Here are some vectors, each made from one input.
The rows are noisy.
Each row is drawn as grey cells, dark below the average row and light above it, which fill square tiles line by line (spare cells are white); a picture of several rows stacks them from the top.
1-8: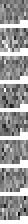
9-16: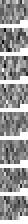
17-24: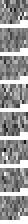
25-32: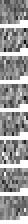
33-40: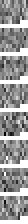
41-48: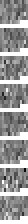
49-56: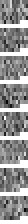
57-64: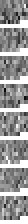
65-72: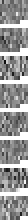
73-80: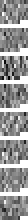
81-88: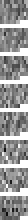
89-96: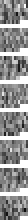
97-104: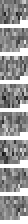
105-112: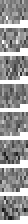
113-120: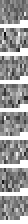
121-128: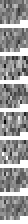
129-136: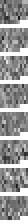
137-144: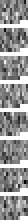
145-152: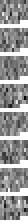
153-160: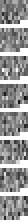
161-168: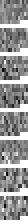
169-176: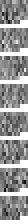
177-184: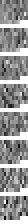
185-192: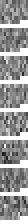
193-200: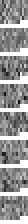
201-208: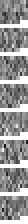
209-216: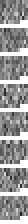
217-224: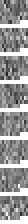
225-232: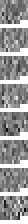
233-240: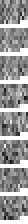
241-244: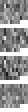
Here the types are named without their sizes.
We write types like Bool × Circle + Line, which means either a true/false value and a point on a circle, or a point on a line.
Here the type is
Bool × Bool × Bool × (Circle + Unit).
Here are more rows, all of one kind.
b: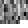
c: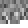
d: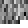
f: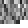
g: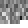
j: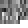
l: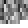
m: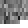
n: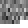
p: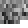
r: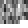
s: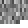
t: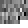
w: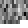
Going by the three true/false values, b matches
f, m and s.
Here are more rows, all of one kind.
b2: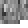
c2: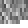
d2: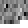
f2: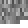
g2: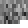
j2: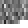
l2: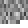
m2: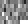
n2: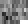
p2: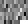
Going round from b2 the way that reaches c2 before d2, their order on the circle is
b2, f2, c2, l2, m2, p2, d2, g2, n2, j2.
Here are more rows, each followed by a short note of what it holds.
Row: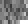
three true/false values
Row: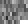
three true/false values
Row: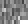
three true/false values
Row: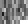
three true/false values
